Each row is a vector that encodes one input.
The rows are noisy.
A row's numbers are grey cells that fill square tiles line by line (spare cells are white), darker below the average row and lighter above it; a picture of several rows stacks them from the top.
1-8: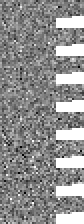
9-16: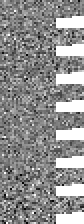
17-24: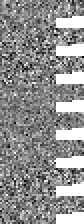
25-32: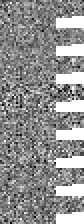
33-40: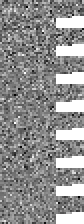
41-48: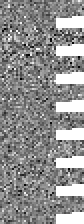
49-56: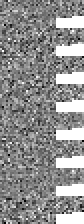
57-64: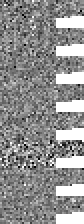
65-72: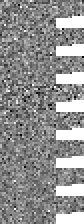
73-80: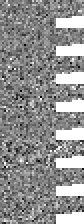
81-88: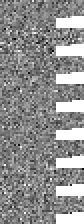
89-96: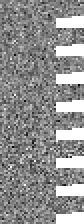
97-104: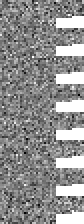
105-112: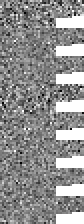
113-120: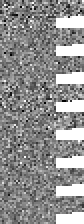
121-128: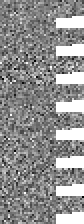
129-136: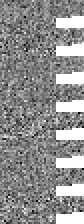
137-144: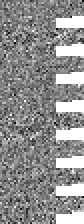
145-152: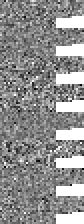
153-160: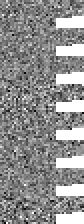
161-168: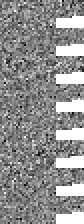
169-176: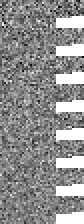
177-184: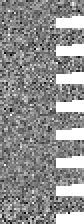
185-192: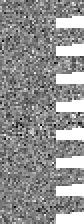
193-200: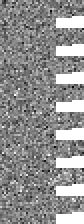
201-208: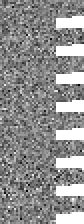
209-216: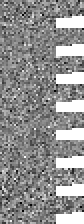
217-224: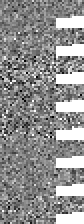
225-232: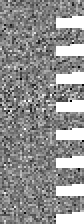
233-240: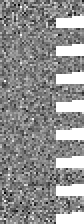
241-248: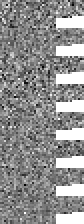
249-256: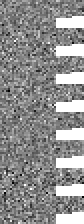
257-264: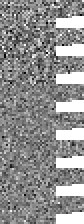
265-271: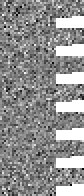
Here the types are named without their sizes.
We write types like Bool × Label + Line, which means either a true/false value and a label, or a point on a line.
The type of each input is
Label × List(Label + Line).
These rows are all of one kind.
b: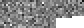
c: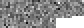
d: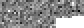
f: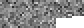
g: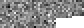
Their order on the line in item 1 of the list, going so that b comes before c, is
b, d, f, g, c.
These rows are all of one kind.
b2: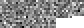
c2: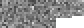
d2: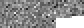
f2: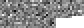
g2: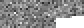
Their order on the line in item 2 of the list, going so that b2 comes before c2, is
b2, f2, c2, g2, d2.
